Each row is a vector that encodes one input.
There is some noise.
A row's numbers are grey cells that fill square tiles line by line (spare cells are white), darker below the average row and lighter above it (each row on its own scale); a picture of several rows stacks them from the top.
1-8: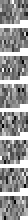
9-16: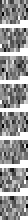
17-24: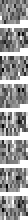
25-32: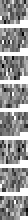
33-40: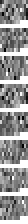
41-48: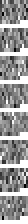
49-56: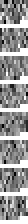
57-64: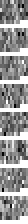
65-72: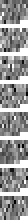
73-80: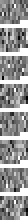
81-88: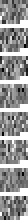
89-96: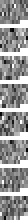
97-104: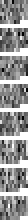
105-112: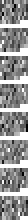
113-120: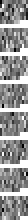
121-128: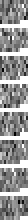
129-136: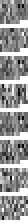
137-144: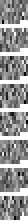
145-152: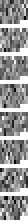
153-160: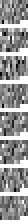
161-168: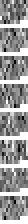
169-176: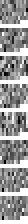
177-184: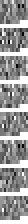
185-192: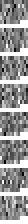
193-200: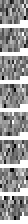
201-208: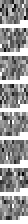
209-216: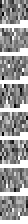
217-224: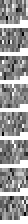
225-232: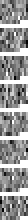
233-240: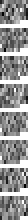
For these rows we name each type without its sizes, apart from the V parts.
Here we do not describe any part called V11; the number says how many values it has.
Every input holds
a value of V11, together with a list of points on a line.
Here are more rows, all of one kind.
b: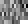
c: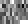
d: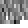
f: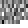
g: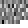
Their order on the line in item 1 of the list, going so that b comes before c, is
f, g, d, b, c.
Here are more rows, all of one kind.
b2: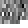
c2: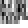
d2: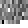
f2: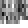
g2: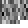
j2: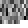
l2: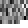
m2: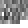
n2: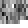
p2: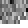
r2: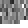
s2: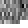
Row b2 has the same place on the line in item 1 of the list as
c2, g2, l2 and p2.
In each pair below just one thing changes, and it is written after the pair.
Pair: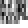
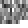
the value of V11
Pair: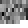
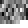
the place on the line in item 1 of the list
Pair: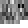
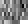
the value of V11
